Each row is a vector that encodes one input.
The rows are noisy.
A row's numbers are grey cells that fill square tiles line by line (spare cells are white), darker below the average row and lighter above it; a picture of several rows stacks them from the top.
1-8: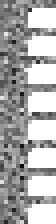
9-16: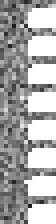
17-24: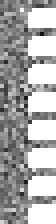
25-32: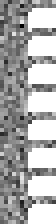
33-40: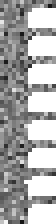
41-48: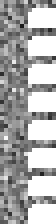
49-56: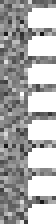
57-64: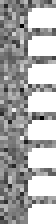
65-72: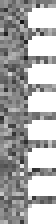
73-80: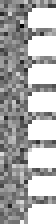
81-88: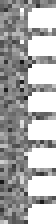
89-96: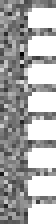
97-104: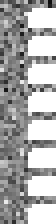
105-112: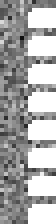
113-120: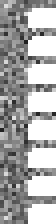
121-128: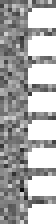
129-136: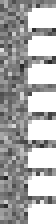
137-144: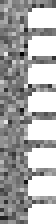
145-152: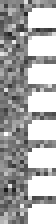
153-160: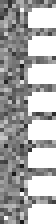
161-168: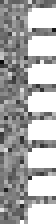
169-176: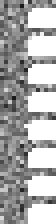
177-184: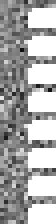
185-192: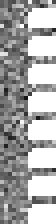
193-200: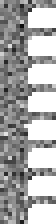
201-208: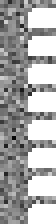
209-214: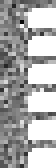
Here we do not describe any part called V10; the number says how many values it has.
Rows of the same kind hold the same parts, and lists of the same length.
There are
3 kinds of row.
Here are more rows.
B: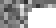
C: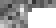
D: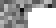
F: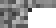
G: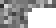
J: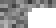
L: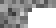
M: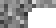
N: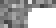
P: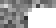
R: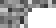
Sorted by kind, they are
B, C, F, L, N, R
D, G, J, P
M

